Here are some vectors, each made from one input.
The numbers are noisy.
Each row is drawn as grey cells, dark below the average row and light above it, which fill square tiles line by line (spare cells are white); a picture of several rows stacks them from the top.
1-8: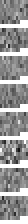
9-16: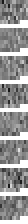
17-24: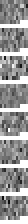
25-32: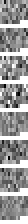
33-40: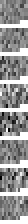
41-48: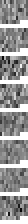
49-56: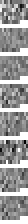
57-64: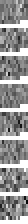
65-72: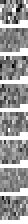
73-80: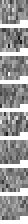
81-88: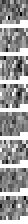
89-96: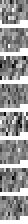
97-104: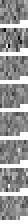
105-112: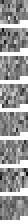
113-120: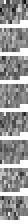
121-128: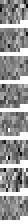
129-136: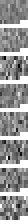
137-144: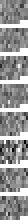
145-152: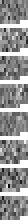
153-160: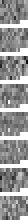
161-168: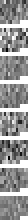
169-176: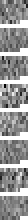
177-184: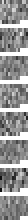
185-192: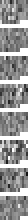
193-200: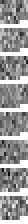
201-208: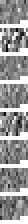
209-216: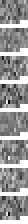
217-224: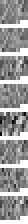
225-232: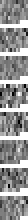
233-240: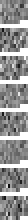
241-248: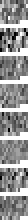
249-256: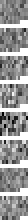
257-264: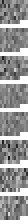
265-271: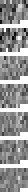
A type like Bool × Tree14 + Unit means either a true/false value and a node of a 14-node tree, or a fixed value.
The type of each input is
Line6 × (Line6 + Line10).
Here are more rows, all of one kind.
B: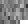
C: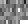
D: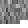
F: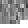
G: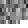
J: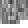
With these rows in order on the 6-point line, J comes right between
F and G.
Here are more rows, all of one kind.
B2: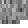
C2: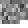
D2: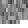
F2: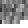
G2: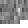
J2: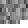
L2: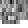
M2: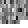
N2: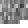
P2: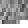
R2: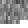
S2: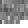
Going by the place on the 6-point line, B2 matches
G2 and S2.
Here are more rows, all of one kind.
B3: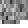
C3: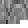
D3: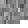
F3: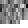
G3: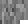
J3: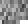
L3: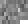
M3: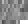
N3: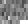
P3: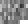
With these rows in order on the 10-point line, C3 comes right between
G3 and N3.
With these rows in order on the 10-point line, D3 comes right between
L3 and P3.
